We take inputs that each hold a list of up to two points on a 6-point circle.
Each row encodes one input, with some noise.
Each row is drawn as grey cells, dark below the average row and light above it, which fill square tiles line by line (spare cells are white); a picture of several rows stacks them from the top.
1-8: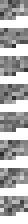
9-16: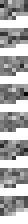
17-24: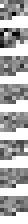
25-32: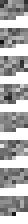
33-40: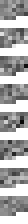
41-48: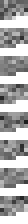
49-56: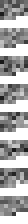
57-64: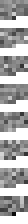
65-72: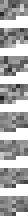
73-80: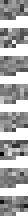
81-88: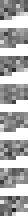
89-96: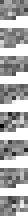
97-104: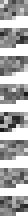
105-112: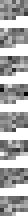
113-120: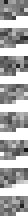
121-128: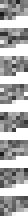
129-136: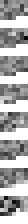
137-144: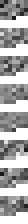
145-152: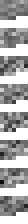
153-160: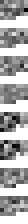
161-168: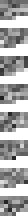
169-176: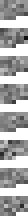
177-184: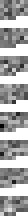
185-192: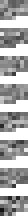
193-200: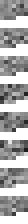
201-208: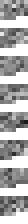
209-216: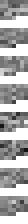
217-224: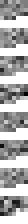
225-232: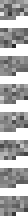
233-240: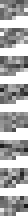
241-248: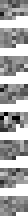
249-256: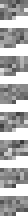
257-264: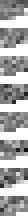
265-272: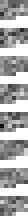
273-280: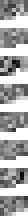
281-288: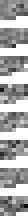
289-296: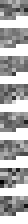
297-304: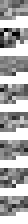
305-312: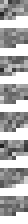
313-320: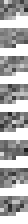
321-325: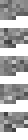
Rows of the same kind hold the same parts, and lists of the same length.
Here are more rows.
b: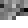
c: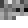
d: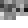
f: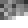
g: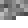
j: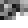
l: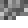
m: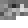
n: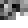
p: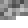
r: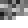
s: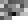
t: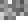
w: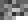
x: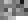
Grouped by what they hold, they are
b, c, d, g, l, t
f, m, p, r, s, w, x
j, n

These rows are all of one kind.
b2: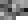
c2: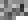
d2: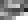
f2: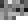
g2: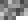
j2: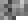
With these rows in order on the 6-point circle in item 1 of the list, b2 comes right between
f2 and j2.
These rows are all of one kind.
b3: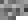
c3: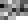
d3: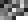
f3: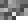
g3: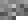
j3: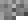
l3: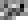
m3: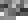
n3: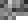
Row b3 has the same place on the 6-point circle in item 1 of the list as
g3 and j3.
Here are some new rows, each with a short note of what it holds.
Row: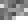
a list of one item
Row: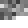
a list of one item
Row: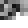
the empty list
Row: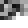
the empty list
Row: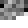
a list of two items
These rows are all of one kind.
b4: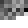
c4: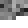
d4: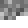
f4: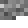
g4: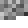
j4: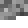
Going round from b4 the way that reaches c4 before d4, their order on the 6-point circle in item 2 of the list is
b4, f4, g4, j4, c4, d4.
